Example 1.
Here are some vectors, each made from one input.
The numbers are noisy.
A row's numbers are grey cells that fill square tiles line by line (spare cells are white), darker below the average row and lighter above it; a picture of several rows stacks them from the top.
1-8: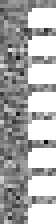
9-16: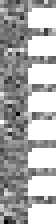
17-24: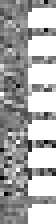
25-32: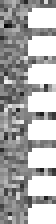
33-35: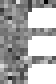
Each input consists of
a point on a 5-point line.
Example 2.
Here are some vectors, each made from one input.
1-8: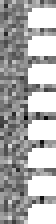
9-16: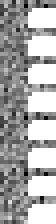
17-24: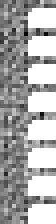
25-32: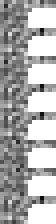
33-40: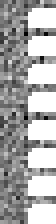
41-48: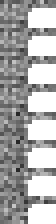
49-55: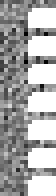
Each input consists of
a point on a 6-point line.
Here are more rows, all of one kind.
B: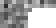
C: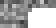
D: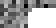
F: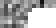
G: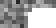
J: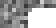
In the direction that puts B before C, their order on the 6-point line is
F, B, G, C, J, D.
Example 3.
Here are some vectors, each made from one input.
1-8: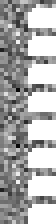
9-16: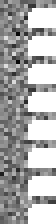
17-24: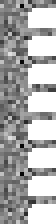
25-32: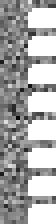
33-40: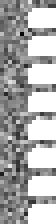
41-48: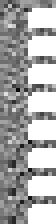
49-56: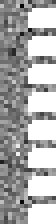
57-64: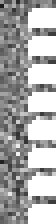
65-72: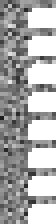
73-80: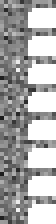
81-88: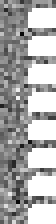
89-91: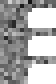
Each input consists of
a node of a 12-node tree.
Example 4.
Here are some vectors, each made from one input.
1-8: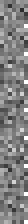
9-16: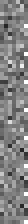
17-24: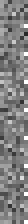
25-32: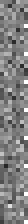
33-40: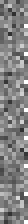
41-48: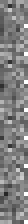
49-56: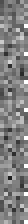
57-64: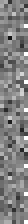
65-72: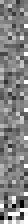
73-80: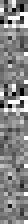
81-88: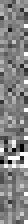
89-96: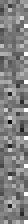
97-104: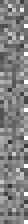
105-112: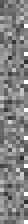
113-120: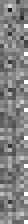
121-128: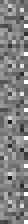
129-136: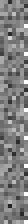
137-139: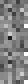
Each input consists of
either a point on a 9-point circle, or a fixed value.
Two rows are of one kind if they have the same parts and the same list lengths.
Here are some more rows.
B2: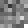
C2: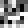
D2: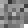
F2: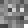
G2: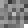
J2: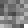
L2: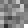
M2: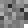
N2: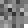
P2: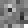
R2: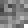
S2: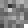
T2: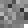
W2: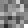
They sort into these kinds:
B2, D2, F2, G2, J2, L2, M2, N2, P2, R2, S2, T2, W2
C2

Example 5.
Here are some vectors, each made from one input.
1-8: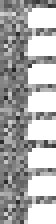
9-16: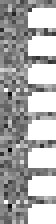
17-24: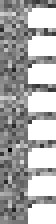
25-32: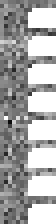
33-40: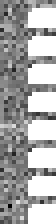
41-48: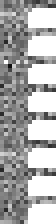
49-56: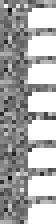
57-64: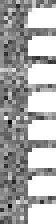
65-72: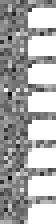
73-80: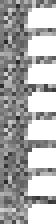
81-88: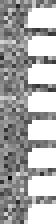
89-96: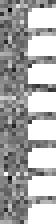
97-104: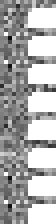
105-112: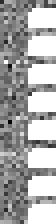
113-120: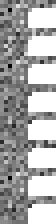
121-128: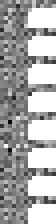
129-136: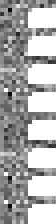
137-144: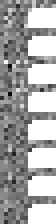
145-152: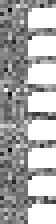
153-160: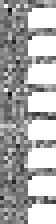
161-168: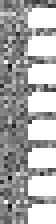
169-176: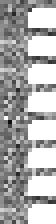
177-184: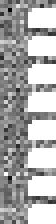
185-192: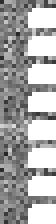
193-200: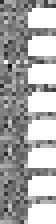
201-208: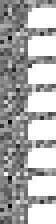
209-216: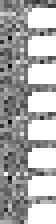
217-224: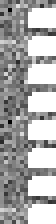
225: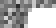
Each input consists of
a node of an 8-node tree.
